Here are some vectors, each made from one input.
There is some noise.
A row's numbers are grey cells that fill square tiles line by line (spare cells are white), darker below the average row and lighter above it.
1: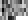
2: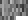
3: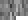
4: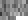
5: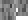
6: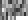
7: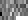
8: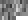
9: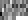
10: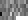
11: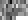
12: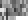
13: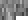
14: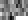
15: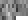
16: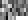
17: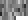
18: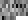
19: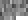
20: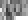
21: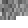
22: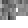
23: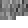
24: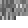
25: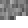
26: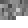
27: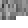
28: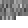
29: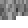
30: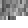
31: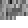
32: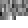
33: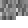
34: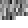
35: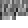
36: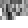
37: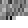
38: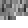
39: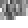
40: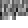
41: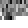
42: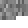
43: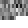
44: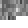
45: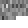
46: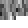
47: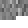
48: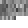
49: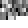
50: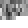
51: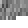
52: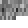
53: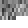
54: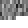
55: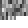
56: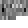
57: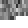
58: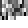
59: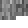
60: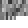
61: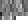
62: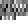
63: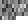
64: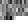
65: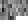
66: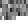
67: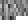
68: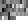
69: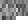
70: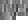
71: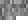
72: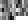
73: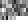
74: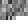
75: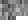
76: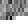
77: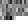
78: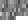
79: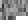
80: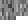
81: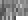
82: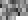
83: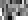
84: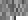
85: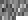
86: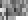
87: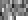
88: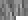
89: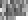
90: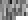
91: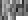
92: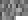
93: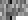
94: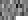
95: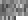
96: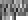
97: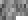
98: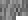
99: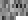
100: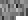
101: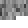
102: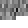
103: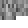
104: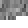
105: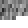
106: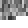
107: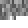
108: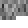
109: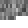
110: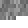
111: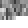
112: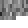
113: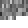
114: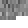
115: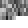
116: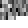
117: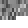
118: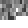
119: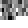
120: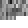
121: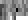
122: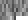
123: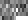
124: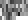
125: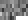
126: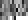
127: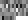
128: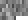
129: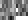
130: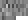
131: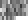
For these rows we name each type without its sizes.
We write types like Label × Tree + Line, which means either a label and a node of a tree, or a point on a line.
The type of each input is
Bool × Bool × Bool × Bool × Tree + Line.
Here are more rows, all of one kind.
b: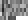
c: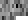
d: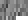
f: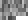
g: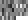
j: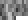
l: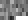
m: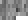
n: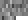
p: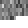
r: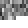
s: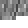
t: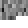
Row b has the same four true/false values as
c, f and n.
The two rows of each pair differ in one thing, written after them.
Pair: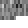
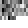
the node of the tree
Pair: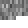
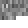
one of the four true/false values
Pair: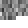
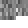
one of the four true/false values
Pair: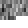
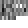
the node of the tree
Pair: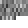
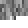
the node of the tree
